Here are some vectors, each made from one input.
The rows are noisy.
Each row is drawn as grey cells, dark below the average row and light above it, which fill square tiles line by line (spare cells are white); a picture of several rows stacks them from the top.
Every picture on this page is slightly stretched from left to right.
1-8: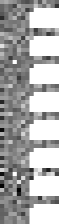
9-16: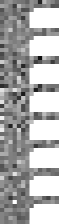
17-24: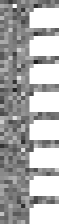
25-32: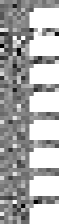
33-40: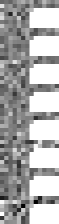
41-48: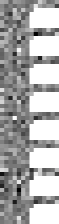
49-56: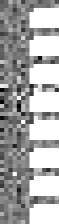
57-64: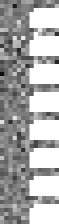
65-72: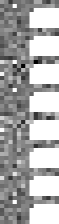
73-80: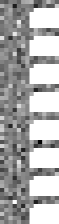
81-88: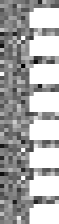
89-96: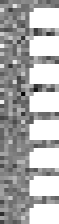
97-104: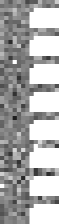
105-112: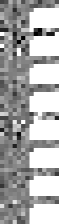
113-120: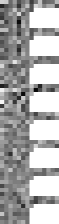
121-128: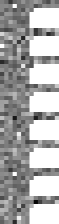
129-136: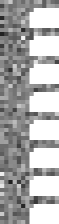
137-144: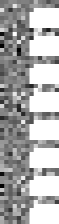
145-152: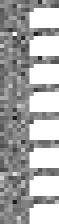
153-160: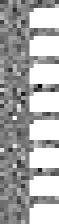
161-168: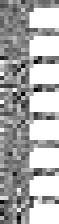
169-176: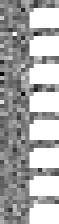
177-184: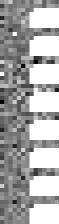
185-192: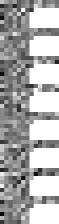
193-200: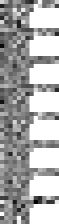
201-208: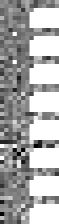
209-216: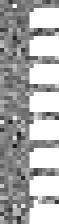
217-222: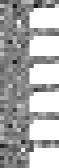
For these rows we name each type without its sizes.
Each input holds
a node of a tree.
